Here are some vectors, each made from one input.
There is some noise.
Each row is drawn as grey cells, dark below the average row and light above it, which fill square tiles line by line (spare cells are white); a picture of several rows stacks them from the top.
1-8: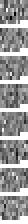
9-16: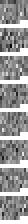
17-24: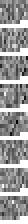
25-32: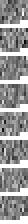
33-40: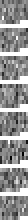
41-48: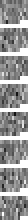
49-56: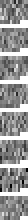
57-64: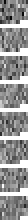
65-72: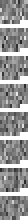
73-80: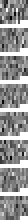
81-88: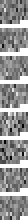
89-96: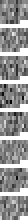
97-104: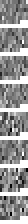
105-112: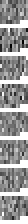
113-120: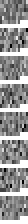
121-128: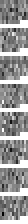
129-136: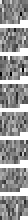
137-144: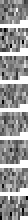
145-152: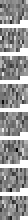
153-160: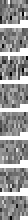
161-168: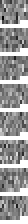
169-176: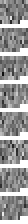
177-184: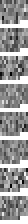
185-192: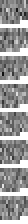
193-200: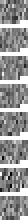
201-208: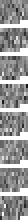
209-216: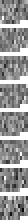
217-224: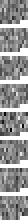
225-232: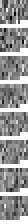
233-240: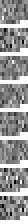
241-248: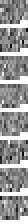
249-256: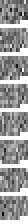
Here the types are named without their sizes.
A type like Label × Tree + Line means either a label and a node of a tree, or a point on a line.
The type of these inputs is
(Bool × Bool × Bool × Bool + Label) × Label.
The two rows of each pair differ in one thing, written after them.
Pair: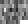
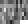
the label
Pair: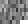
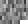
one of the four true/false values
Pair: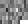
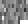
one of the four true/false values
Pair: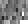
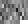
the label
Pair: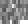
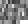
one of the four true/false values
